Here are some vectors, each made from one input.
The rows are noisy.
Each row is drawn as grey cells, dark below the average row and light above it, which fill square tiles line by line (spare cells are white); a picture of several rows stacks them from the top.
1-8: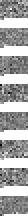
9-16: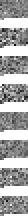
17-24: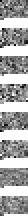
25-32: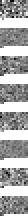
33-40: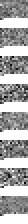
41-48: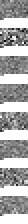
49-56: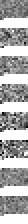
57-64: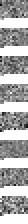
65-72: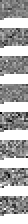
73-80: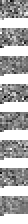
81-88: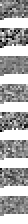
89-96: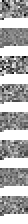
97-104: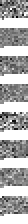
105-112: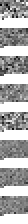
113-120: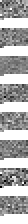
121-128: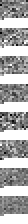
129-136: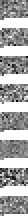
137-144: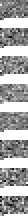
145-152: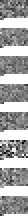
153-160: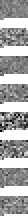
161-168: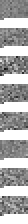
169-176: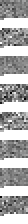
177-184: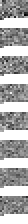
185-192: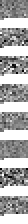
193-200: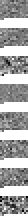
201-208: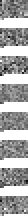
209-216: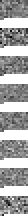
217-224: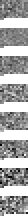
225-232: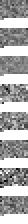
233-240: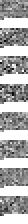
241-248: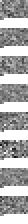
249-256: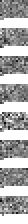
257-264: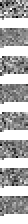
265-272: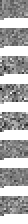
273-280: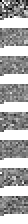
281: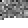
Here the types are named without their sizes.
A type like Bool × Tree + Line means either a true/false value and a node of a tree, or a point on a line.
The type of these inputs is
List(Line).
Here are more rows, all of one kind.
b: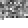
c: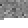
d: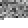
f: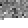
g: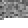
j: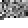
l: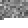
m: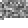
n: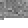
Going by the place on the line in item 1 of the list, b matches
g and l.
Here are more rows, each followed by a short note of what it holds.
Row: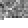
a list of three items
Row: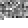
a list of one item
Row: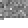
a list of two items
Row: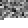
a list of one item
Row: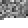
a list of two items
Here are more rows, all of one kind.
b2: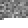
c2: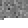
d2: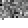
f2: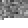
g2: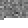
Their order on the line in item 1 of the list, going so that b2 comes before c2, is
f2, b2, c2, g2, d2.
